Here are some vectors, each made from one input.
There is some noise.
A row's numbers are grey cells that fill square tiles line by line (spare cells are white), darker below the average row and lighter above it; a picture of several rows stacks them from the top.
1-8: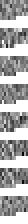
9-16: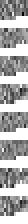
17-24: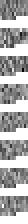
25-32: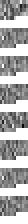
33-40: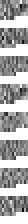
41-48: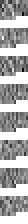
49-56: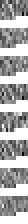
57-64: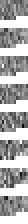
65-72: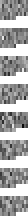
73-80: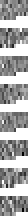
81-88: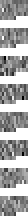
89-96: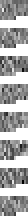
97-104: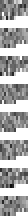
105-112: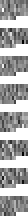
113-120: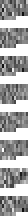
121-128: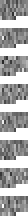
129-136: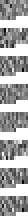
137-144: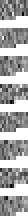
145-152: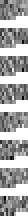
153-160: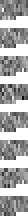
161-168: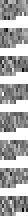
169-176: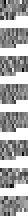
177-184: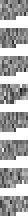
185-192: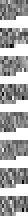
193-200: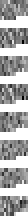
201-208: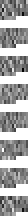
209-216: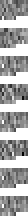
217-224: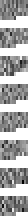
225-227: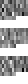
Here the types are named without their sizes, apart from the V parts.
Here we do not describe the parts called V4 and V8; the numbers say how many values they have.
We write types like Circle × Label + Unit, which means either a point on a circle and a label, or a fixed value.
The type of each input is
Label + Line + Tree + V4 × V8.
